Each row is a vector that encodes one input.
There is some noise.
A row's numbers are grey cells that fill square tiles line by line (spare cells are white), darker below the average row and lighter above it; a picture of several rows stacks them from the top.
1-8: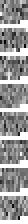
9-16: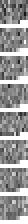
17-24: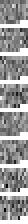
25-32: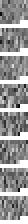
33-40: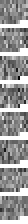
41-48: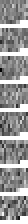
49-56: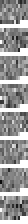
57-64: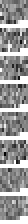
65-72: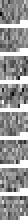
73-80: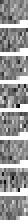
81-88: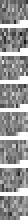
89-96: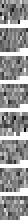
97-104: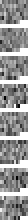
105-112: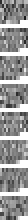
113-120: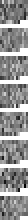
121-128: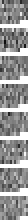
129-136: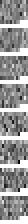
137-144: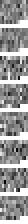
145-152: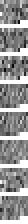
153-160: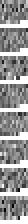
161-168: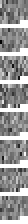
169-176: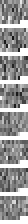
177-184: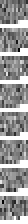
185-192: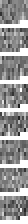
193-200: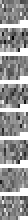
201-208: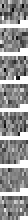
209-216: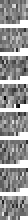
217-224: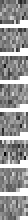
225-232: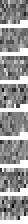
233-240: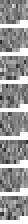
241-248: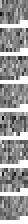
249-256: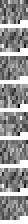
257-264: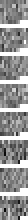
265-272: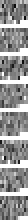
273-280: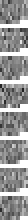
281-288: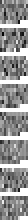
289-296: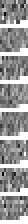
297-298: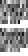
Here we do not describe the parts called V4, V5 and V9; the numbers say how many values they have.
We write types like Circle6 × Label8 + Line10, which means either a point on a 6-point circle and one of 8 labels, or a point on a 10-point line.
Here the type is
(Circle8 × (Label6 + Line6) + V4 × V5) × V9.
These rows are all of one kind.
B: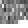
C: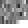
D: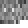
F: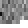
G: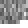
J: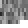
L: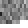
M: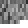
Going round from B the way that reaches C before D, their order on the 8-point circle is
B, C, M, G, F, J, D, L.
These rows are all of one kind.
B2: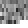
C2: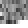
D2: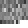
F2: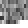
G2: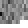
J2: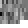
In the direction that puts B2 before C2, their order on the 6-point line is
B2, G2, C2, J2, D2, F2.
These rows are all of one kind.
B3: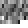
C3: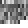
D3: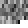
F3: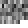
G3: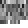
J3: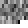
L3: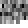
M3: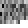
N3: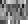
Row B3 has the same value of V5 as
G3 and N3.
